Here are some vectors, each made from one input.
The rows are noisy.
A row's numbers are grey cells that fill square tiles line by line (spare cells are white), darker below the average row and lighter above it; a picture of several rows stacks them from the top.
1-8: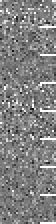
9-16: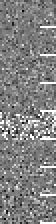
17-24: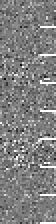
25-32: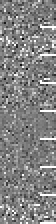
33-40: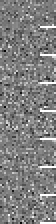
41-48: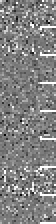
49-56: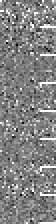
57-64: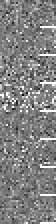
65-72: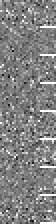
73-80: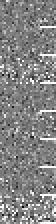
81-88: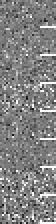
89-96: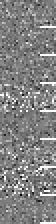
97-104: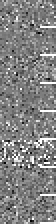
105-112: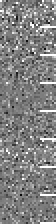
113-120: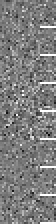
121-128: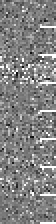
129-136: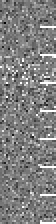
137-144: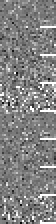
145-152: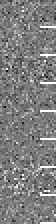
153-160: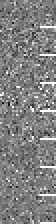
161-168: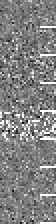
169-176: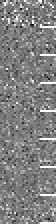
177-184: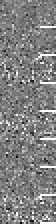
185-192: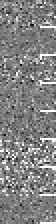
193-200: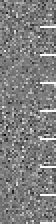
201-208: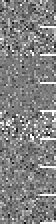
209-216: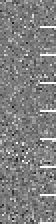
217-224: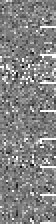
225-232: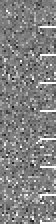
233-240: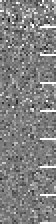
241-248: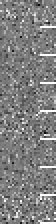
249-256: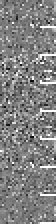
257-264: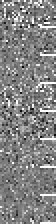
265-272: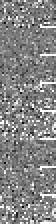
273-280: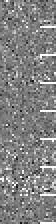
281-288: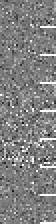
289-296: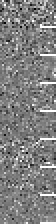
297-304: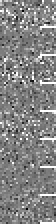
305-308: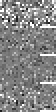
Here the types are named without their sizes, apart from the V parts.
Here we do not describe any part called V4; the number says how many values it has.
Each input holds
a point on a circle, together with either a point on a line, or a node of a tree, a true/false value and a value of V4.
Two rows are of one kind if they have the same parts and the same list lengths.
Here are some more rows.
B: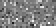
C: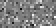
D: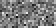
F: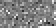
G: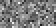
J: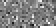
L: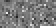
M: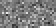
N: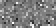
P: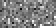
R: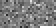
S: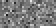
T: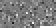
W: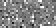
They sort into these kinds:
B, C, D, F, J, M, P, T, W
G, L, N, R, S

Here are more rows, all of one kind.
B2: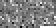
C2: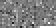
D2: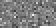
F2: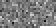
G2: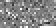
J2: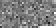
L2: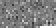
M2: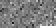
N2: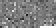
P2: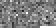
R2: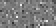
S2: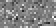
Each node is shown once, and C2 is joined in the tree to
G2, J2 and M2.
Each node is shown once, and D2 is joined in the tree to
G2, P2 and R2.
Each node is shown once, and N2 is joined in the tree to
M2.
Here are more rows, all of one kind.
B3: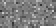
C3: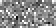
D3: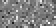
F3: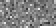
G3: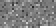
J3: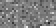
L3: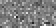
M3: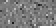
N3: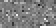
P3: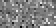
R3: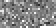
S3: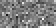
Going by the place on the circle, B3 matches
F3, R3 and S3.
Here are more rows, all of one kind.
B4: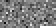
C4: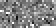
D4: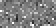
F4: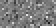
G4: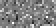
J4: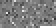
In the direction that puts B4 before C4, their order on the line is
B4, D4, J4, C4, G4, F4.
